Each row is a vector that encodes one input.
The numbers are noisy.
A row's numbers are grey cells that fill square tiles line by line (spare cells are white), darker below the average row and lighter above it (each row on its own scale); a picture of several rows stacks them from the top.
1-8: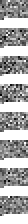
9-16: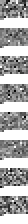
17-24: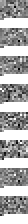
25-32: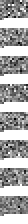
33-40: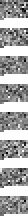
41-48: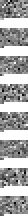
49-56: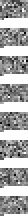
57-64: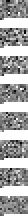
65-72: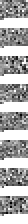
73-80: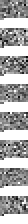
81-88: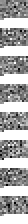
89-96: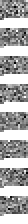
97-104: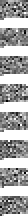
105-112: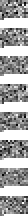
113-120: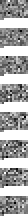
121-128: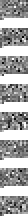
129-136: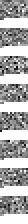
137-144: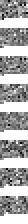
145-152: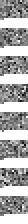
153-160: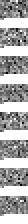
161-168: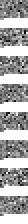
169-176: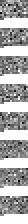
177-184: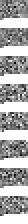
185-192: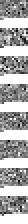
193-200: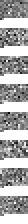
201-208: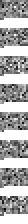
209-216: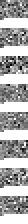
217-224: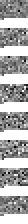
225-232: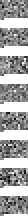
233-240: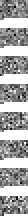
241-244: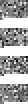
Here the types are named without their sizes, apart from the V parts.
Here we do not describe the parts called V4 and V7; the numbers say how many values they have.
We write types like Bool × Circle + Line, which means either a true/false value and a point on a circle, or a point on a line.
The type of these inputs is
(Bool × V7 + V4) × Tree × (Tree + Unit).
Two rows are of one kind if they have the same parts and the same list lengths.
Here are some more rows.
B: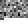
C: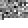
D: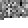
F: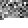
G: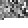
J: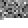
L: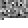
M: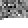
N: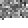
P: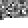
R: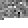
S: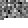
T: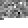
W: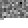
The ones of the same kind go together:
B, G, L, R, T
C, D, N, P
F, J
M, S, W

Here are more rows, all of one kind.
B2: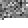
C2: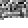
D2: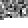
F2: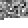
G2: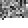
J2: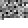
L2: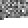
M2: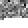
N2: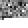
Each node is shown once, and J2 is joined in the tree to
B2 and N2.
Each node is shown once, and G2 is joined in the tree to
M2 and N2.
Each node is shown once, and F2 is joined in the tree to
D2 and L2.
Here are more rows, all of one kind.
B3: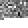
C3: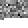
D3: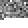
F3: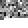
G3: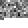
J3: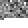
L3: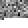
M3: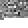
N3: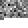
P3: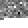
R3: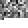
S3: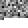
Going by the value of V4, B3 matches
M3 and P3.
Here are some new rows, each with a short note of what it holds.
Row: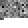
a node of each of two trees and a value of V4
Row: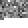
a node of each of two trees and a value of V4
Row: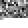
a node of each of two trees and a value of V4
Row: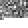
a node of each of two trees and a value of V4
